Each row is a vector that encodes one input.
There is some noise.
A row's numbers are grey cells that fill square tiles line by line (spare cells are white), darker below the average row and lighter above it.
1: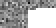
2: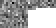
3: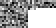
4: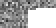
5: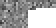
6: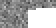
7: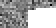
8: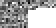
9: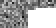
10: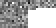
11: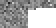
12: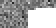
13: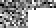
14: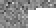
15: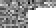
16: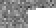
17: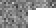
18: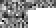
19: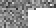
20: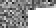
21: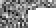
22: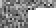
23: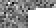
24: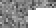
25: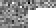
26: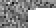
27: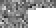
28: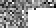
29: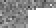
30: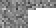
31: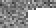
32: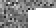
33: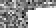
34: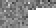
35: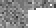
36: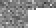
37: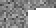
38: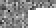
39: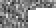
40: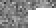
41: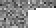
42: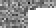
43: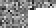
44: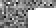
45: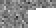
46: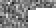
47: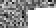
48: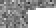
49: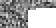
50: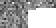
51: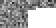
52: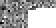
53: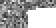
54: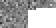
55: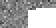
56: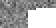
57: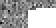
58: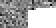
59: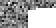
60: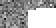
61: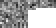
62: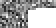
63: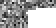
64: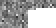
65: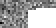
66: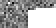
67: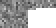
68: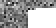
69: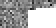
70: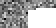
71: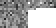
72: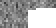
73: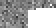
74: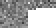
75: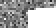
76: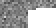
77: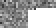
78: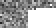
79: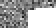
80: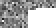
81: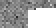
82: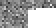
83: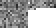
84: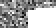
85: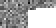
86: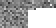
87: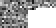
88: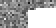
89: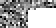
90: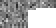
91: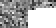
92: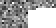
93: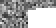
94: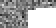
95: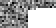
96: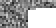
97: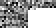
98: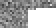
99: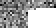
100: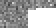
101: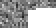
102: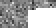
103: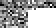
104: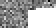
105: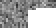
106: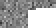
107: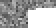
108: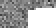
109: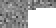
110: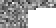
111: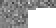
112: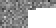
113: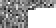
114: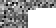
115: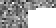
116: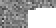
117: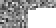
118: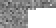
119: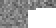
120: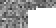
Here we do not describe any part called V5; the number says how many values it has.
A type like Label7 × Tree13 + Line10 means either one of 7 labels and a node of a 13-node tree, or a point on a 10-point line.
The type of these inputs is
Line4 × List2(Bool × V5).
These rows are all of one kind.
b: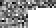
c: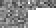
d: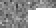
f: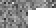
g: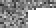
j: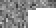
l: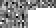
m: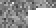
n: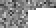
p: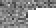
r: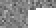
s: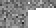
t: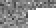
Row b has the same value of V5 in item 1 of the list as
g, j, m and s.
